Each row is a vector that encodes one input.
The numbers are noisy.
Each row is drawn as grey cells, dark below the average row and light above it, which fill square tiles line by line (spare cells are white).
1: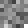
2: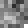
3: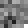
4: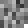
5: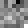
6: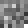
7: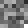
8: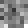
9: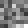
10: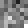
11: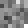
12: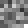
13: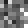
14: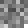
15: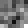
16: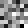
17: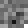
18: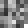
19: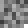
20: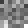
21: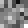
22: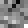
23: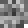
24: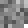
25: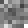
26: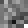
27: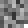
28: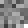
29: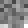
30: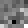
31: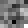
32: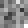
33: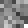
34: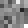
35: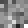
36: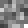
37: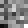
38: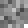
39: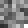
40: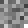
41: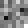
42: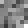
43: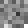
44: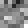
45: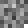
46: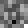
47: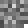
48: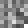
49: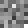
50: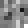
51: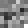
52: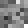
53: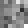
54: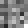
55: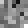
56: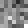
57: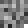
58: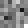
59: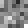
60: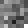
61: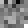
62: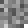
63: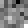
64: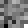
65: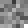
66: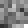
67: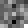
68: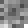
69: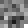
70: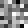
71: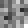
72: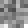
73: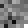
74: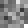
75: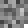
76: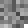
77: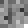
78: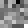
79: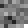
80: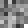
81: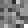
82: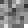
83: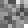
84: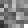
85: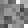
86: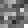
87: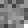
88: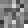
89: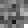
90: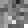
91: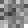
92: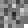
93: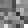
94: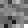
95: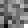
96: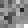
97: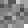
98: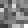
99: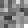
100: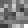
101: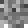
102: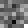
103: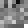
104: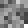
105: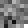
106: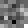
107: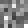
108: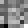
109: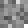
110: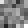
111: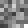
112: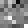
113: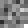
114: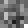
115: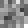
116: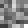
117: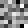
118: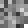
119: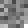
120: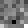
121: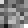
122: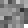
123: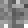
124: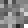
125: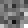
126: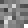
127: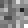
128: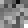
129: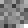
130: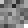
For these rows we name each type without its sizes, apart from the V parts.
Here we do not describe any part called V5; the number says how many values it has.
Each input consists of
a list of items, each a true/false value and a value of V5.
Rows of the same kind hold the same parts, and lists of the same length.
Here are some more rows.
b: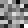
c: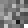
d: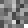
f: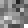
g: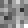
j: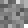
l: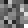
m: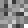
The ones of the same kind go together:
b
c, d, f, l, m
g, j

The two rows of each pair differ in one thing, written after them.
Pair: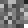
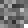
the true/false value in item 1 of the list
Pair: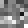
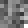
the value of V5 in item 1 of the list
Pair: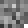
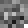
the value of V5 in item 1 of the list
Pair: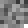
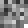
the true/false value in item 1 of the list
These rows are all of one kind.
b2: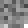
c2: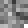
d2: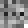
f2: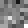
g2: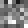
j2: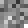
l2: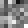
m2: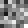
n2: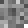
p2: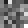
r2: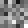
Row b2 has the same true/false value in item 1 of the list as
c2, f2, j2 and n2.
